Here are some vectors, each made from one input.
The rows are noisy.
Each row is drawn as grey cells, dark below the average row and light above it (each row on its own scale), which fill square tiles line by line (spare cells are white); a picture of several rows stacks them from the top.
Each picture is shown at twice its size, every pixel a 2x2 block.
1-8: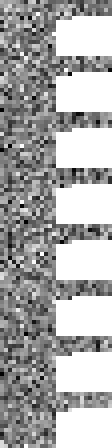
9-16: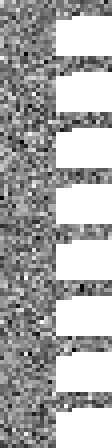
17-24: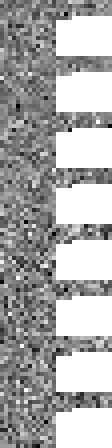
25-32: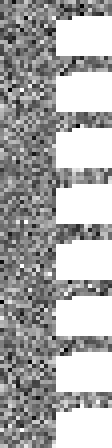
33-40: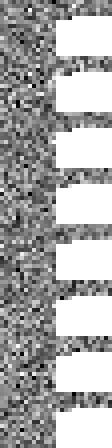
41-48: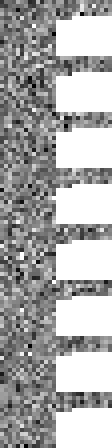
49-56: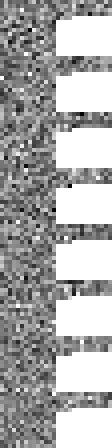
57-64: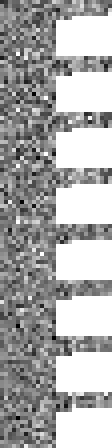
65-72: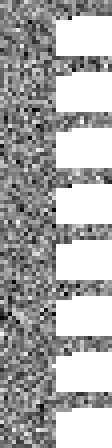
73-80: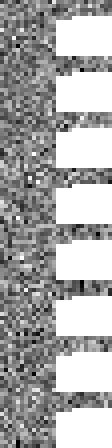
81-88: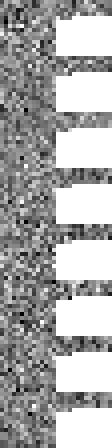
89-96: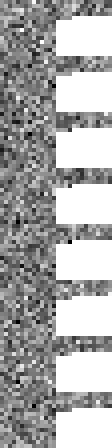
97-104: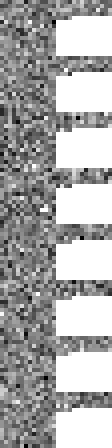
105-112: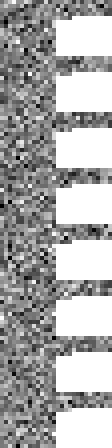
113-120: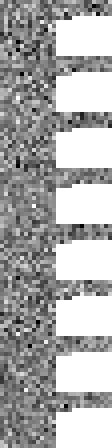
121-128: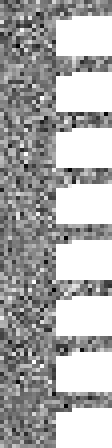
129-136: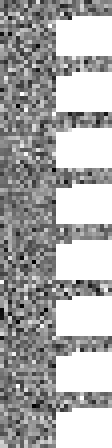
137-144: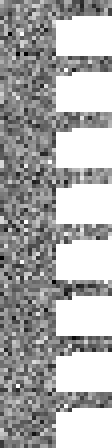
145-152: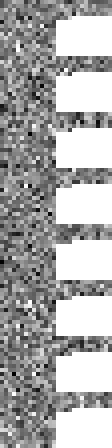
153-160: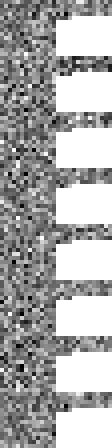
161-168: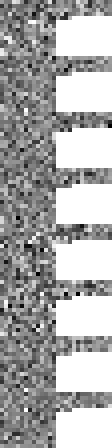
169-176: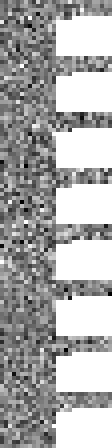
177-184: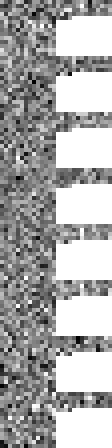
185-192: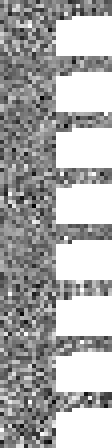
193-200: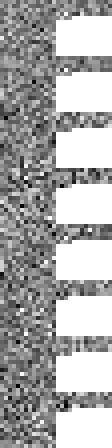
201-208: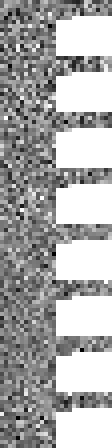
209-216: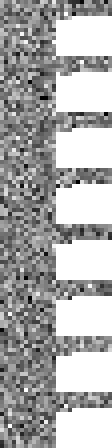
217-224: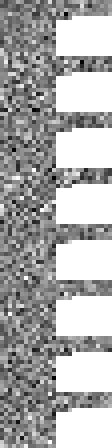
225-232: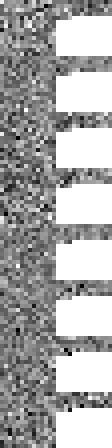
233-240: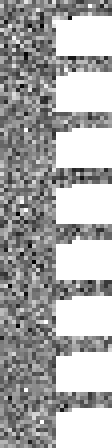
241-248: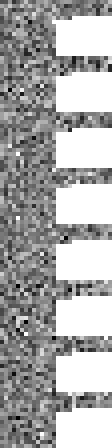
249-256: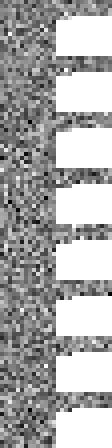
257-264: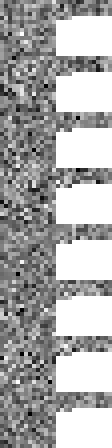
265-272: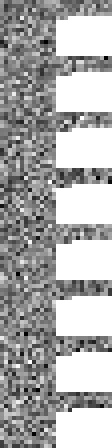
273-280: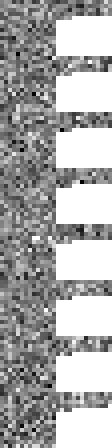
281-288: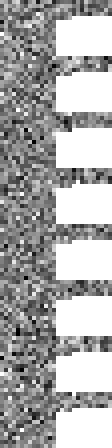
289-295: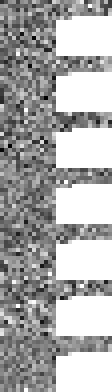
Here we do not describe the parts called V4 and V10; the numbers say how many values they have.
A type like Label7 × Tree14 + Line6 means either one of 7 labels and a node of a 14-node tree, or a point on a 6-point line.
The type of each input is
Line7 × (Tree7 + Unit) + (Line12 + V4) × V10.
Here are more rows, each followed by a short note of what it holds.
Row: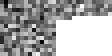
a point on a 12-point line and a value of V10
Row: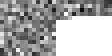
a point on a 7-point line
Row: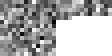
a point on a 7-point line
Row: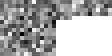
a point on a 7-point line
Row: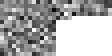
a point on a 7-point line
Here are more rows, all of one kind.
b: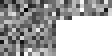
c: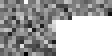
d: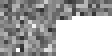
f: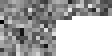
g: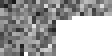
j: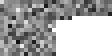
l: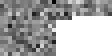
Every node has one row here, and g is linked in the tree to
f.
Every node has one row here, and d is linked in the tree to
b.
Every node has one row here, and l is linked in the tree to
c and j.
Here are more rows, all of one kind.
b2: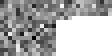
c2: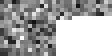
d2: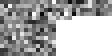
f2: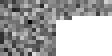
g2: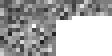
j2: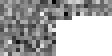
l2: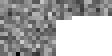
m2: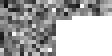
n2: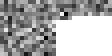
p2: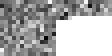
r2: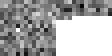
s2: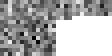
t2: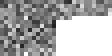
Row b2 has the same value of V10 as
j2, l2, s2 and t2.
